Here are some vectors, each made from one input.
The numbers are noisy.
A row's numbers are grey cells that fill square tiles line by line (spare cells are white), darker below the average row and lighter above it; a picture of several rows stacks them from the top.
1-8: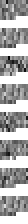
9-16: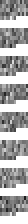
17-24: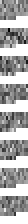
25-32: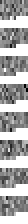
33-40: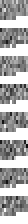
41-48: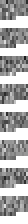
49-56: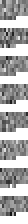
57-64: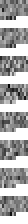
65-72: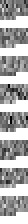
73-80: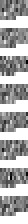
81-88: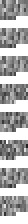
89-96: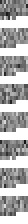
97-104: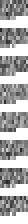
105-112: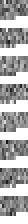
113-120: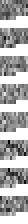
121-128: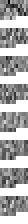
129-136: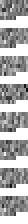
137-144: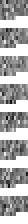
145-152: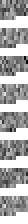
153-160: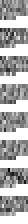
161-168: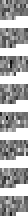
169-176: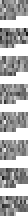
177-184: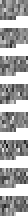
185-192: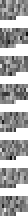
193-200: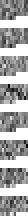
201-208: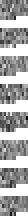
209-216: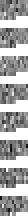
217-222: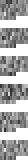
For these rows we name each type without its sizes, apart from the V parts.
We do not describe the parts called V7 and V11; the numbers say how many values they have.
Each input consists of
either a value of V7 and a value of V11, or a list of points on a line.
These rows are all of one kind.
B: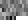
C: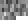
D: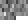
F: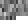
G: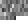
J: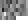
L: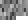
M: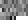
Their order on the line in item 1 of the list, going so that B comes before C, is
B, M, F, L, G, D, C, J.
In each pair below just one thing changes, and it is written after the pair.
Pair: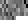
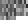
the value of V11
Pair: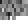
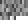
the value of V7
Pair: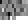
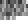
the value of V11
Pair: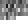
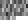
the value of V7
